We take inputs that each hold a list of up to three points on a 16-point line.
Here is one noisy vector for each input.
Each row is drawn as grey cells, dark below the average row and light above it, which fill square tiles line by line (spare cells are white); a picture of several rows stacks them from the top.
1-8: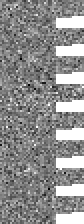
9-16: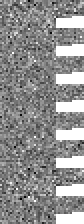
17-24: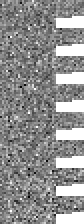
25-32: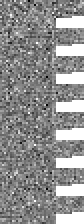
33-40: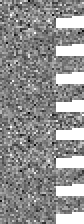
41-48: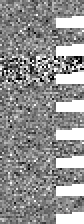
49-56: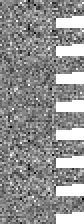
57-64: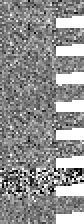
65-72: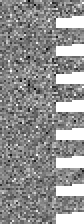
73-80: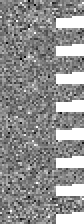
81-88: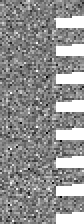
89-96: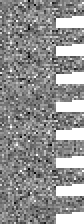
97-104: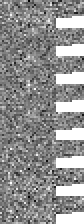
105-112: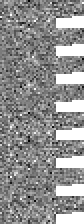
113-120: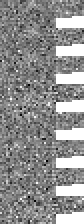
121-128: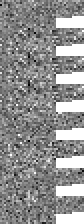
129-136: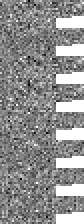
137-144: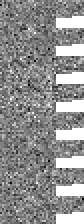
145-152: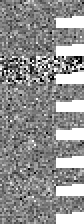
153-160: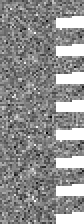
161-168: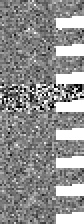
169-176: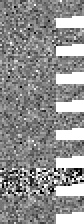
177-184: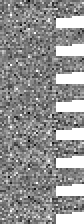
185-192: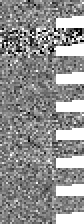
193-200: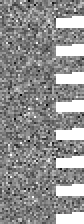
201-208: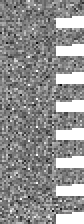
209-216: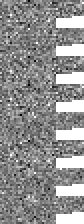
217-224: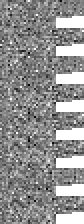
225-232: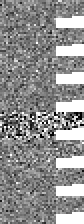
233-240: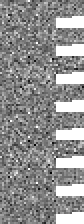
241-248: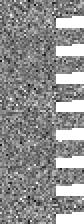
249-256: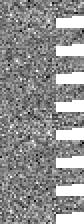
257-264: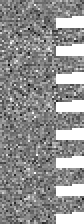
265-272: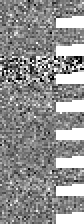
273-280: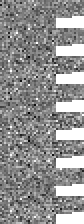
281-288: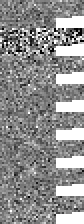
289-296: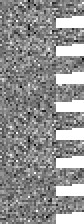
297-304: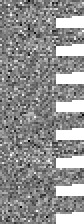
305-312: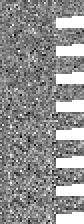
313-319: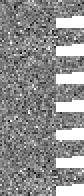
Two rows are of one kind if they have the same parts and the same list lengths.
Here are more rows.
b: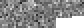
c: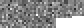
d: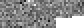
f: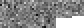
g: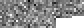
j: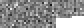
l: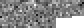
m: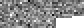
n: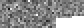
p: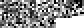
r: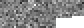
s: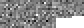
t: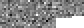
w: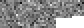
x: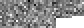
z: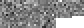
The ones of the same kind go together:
b, d, f, l, r, w, z
c, j, n, s, t
g, m, x
p

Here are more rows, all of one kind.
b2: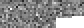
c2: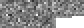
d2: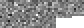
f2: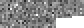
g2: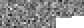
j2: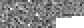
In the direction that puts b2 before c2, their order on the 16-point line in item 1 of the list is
b2, j2, c2, d2, g2, f2.
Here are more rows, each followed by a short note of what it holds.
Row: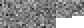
a list of three items
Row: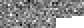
a list of one item
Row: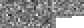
a list of two items
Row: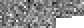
a list of one item
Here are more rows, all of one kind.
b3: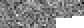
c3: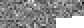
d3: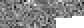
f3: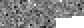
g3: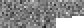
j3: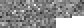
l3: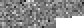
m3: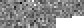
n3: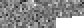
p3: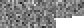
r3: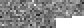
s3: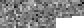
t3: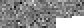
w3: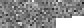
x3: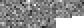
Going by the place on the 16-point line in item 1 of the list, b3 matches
c3, d3, m3 and t3.
